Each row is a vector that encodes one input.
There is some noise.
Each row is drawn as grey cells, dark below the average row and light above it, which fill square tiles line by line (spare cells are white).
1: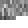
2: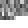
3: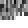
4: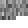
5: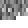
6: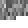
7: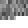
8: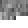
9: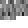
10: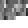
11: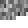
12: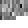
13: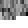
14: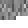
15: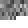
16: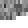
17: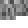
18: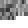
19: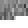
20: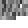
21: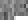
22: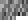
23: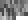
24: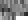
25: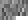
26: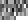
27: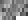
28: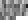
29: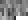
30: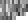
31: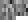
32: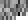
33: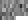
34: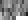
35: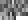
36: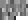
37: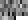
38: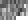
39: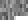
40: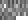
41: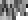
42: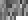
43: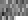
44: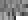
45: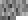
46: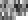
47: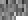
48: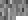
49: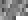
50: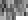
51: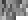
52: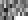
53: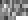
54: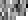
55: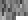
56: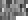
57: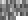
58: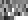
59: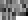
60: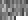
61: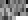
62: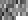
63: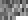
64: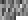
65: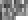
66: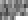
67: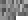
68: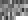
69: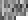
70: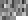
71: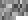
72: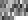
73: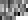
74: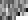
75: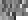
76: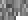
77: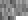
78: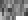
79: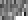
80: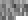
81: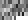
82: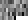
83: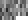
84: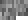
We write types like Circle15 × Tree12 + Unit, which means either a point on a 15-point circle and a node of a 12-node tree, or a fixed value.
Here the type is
(Bool × Bool × Bool + Unit) × Line8 + Line6.
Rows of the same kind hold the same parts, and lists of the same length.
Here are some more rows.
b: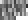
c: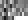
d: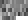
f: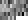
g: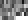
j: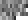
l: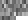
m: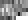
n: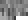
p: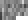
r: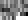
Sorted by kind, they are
b, g, l, m
c, f, p
d, j, n, r

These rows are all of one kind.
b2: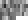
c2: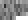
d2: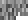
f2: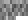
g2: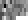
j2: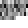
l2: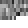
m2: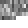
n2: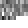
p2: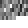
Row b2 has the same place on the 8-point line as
c2, f2, g2 and j2.
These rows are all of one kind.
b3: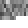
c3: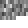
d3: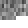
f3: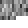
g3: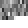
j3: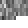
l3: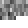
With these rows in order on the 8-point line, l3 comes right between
b3 and f3.
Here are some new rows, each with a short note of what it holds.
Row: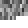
a point on an 8-point line
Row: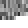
a point on an 8-point line
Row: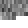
a point on a 6-point line
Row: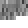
a point on an 8-point line and three true/false values
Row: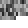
a point on an 8-point line and three true/false values
